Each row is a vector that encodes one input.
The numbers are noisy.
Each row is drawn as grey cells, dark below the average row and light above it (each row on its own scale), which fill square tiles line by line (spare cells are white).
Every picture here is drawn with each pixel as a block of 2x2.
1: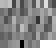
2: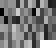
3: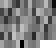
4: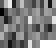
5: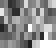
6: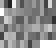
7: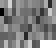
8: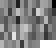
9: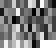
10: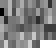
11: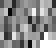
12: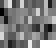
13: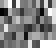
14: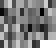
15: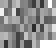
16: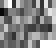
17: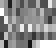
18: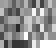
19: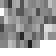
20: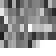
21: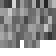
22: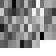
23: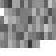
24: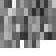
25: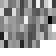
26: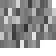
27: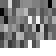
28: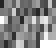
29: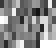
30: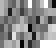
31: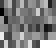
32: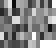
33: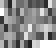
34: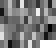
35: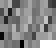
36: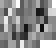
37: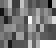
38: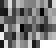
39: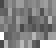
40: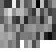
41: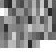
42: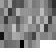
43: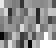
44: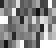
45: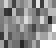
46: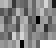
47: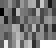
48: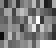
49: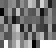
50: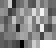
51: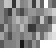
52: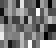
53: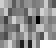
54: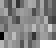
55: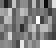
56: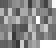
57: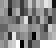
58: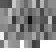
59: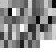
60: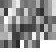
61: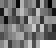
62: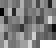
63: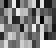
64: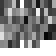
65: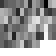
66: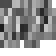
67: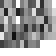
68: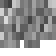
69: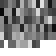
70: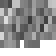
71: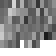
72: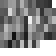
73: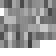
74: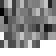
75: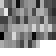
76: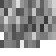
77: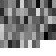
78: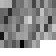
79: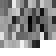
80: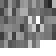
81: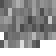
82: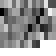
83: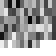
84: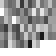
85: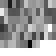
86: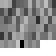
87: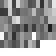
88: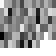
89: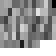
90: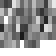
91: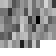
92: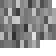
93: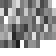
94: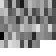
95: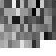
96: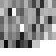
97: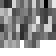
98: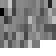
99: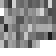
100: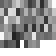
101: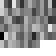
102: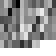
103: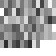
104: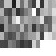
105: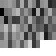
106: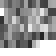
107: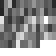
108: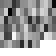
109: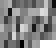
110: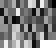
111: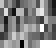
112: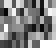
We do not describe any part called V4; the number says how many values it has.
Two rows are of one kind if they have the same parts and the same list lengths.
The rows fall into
3 kinds.
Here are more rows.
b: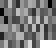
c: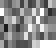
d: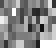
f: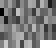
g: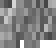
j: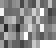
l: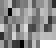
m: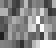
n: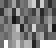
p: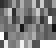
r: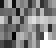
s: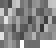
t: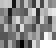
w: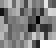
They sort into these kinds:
b, f, g, n, p, s, w
c, j, l, m, t
d, r

